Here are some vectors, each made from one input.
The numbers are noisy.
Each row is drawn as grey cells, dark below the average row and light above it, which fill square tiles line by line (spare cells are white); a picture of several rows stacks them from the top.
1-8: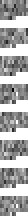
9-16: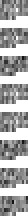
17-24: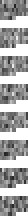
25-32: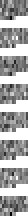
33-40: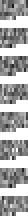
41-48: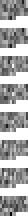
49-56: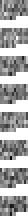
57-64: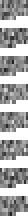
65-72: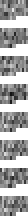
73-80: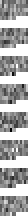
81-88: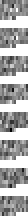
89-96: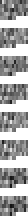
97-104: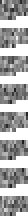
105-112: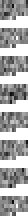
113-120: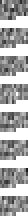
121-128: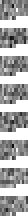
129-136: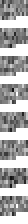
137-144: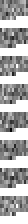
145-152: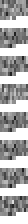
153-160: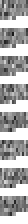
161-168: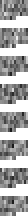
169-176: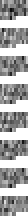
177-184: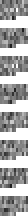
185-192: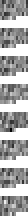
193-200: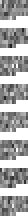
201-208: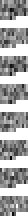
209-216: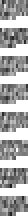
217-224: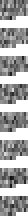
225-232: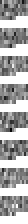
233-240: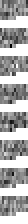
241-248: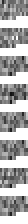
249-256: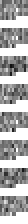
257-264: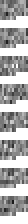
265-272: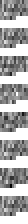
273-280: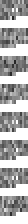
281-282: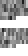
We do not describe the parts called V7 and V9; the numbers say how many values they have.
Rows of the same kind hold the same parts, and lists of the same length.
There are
2 kinds of row.
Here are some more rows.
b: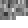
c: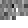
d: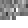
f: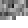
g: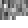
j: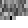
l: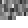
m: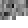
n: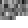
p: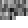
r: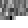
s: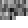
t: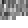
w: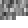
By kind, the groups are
b, c, d, f, g, m, t, w
j, l, n, p, r, s

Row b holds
a point on a 10-point line, a true/false value and a value of V7.
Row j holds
a value of V9.
